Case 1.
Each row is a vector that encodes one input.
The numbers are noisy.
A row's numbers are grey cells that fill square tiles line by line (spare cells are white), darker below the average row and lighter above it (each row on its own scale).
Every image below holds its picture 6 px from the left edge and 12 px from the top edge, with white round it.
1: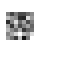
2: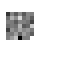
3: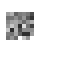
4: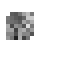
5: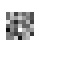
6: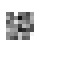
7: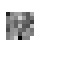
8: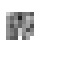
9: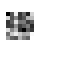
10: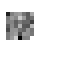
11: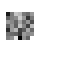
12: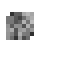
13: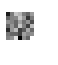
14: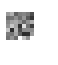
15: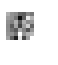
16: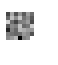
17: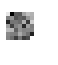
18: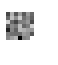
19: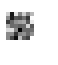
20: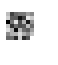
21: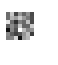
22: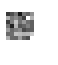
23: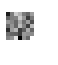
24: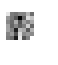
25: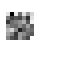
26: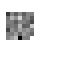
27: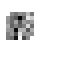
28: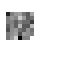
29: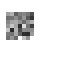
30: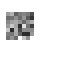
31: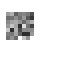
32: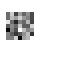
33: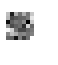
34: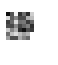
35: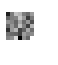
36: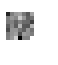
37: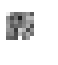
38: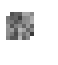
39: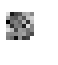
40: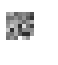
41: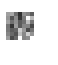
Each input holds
a list of up to two points on a 5-point line.
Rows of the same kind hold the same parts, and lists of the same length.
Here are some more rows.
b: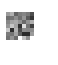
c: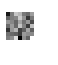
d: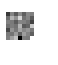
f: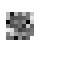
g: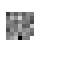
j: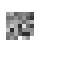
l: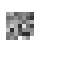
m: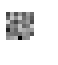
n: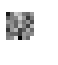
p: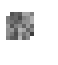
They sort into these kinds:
b, j, l
c, d, g, m, n
f, p

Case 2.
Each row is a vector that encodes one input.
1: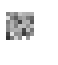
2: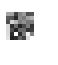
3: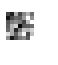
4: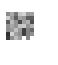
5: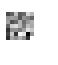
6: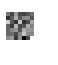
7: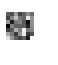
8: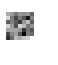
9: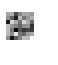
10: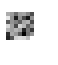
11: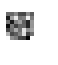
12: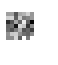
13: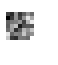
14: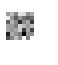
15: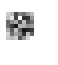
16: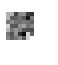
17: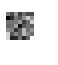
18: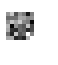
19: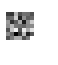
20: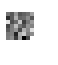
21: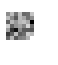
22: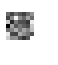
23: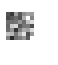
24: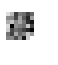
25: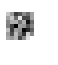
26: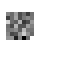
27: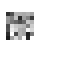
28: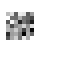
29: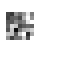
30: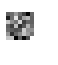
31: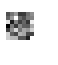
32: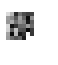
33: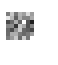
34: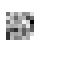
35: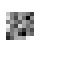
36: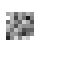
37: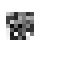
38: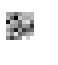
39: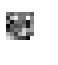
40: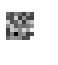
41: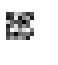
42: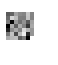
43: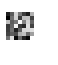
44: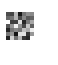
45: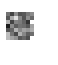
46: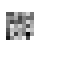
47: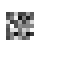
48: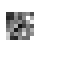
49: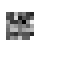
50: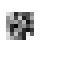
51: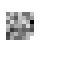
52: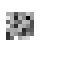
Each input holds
a true/false value, together with either a fixed value, or a node of a 7-node tree.
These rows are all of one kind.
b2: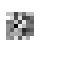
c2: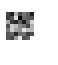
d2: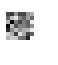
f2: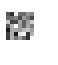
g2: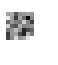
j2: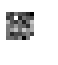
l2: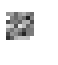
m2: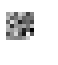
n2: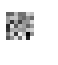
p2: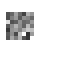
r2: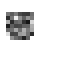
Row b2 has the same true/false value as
g2, l2 and m2.
